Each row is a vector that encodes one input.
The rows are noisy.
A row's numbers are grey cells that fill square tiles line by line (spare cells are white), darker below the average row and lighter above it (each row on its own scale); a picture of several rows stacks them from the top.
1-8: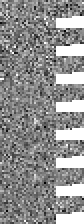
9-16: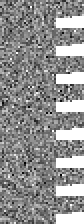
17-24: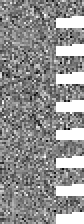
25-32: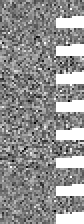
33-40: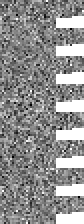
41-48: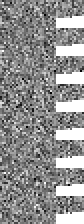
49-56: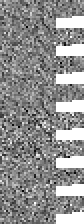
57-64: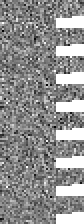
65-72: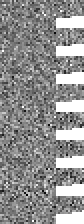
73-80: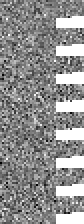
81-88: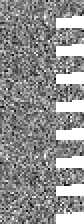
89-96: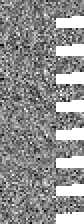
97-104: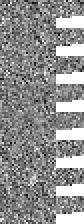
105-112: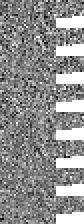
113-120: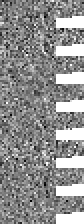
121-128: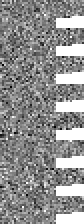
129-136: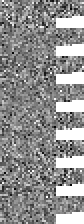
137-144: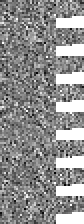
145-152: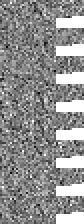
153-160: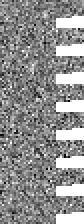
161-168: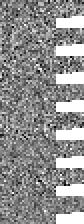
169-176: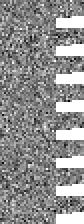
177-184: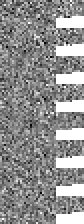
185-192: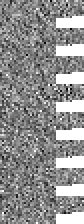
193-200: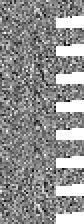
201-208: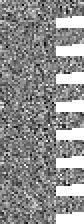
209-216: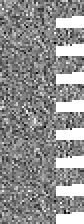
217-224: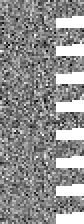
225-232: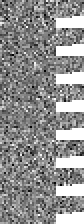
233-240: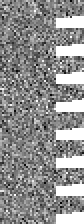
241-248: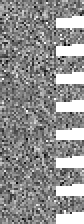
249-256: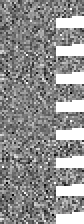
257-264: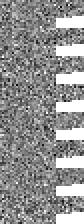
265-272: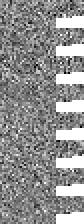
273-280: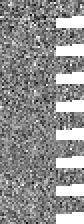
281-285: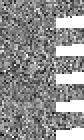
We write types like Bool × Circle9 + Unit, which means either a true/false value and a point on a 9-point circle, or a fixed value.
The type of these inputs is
Label6 × (Tree9 + Unit) + Line5.
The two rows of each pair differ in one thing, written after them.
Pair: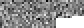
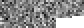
the label
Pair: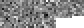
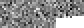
the node of the tree
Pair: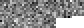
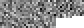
the node of the tree
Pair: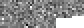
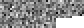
the label
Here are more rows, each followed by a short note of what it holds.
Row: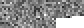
one of 6 labels
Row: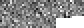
one of 6 labels and a node of a 9-node tree
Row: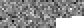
a point on a 5-point line
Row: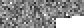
one of 6 labels
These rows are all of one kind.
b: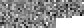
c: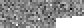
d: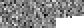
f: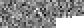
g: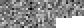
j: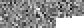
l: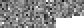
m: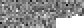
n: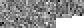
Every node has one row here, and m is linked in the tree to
j and l.
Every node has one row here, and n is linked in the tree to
c, f and g.
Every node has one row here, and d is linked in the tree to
b and j.
